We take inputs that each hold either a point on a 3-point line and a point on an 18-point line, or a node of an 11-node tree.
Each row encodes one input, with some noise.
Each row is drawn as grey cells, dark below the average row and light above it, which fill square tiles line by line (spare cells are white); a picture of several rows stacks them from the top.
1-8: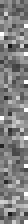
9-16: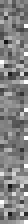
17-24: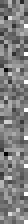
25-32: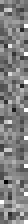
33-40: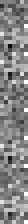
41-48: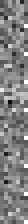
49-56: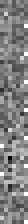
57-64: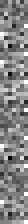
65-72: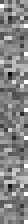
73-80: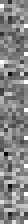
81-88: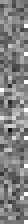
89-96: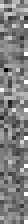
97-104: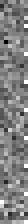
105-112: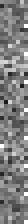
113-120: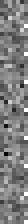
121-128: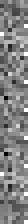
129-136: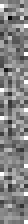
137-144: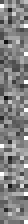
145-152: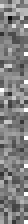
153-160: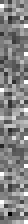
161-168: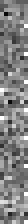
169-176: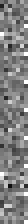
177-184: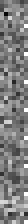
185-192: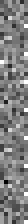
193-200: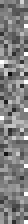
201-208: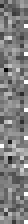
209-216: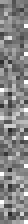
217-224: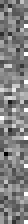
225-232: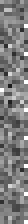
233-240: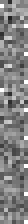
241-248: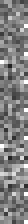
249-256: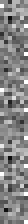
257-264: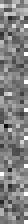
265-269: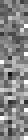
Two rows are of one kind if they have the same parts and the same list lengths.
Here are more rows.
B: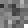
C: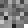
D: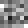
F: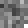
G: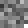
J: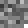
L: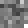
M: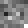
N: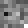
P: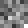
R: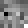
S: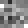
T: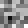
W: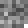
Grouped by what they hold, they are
B, C, F, G, J, L, M, N, P, R, W
D, S, T

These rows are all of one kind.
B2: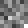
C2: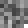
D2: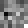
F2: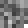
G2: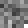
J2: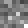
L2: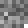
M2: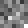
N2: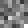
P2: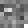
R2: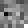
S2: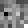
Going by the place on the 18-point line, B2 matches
C2, F2, M2 and N2.
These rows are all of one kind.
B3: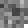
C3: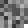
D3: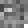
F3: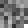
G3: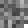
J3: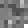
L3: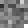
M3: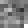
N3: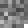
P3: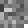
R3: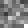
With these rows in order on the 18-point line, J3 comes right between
M3 and R3.
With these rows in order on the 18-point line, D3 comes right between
L3 and P3.
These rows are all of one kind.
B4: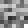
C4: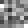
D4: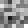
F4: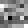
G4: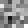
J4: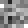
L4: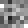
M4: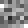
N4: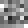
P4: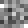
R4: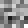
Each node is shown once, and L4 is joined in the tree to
J4 and M4.
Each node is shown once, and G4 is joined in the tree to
D4 and J4.
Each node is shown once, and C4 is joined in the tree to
M4 and P4.
